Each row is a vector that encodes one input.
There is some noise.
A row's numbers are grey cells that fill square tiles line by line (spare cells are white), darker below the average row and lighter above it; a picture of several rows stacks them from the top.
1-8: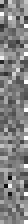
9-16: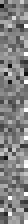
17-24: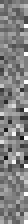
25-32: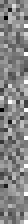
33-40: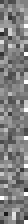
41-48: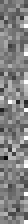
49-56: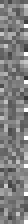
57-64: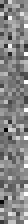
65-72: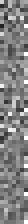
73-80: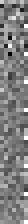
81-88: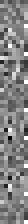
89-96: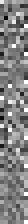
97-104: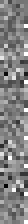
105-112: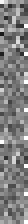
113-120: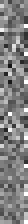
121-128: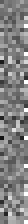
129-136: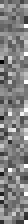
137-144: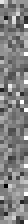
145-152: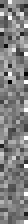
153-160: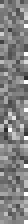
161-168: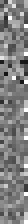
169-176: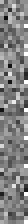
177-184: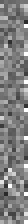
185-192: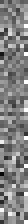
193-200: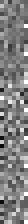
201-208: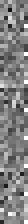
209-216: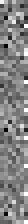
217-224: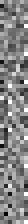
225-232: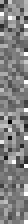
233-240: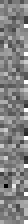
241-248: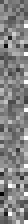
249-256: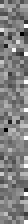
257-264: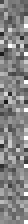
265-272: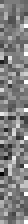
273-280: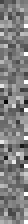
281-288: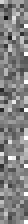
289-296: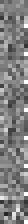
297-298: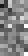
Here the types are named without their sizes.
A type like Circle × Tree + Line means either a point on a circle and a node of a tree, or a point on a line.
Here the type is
Circle × (Circle + Unit) × Line.
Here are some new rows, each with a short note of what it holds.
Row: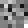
a point on each of two circles and a point on a line
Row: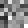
a point on each of two circles and a point on a line
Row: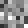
a point on each of two circles and a point on a line
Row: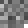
a point on a circle and a point on a line
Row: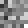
a point on each of two circles and a point on a line
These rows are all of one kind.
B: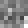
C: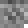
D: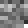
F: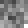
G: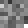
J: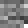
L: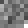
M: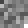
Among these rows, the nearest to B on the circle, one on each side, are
F and M.
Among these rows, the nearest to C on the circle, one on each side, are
F and J.
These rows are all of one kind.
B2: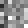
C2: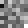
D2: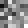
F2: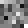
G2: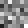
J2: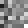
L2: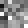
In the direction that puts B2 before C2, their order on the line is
L2, B2, J2, F2, G2, D2, C2.
